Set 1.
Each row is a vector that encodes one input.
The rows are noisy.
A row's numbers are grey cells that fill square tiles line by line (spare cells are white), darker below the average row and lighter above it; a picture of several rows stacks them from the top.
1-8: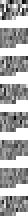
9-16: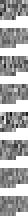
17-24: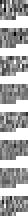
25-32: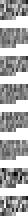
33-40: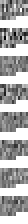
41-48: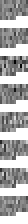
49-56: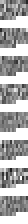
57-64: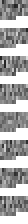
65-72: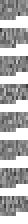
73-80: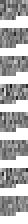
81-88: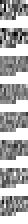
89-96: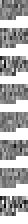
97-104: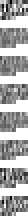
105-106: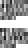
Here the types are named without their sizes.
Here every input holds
a point on a circle.
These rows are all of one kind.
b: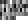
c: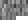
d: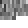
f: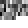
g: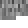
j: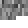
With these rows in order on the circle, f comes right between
d and j.
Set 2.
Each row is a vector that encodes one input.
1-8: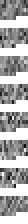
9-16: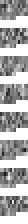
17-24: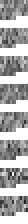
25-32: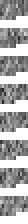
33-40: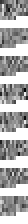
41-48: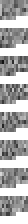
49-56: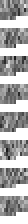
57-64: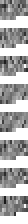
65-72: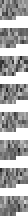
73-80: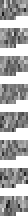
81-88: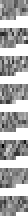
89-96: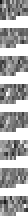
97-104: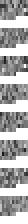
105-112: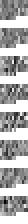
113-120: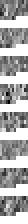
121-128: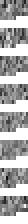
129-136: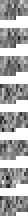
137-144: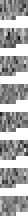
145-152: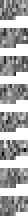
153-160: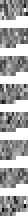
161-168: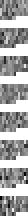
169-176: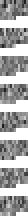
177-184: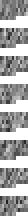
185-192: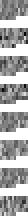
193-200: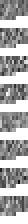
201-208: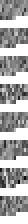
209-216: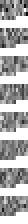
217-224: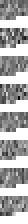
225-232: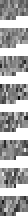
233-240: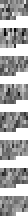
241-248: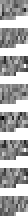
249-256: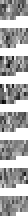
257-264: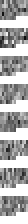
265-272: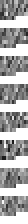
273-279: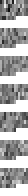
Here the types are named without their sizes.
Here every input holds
a point on a line.
